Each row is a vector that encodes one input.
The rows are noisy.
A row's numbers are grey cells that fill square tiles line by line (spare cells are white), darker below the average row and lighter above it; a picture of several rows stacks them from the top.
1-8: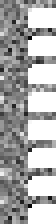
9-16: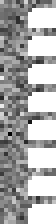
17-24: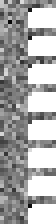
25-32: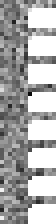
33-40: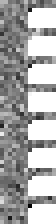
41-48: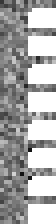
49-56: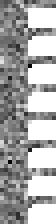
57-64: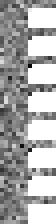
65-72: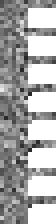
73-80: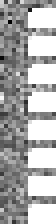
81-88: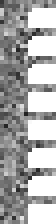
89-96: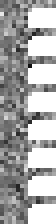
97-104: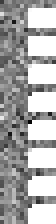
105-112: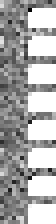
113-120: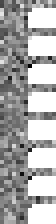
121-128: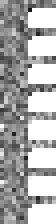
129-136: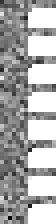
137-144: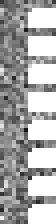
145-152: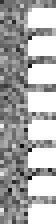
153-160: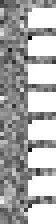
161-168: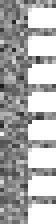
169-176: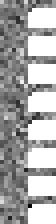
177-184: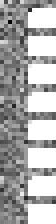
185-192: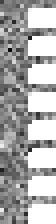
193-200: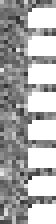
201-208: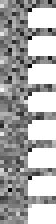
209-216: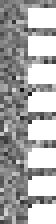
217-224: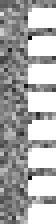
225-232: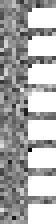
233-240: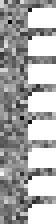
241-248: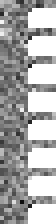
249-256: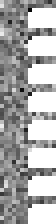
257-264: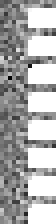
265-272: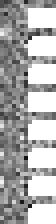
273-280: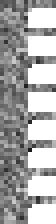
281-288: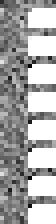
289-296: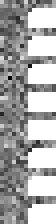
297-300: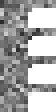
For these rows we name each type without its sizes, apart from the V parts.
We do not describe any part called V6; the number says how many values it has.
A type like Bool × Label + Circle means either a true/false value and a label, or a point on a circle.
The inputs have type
Line × V6 + Tree.
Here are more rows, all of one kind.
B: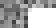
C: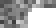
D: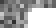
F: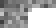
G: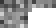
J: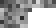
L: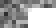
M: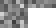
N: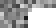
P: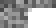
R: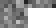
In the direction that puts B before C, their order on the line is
J, G, F, P, N, L, R, B, C, M, D.
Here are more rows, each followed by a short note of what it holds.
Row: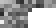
a node of a tree
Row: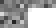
a point on a line and a value of V6
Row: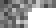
a point on a line and a value of V6
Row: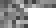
a point on a line and a value of V6
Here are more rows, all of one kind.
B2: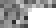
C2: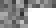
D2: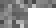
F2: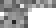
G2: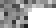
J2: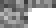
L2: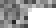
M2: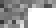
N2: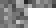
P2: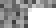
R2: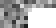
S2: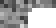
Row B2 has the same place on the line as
L2 and N2.
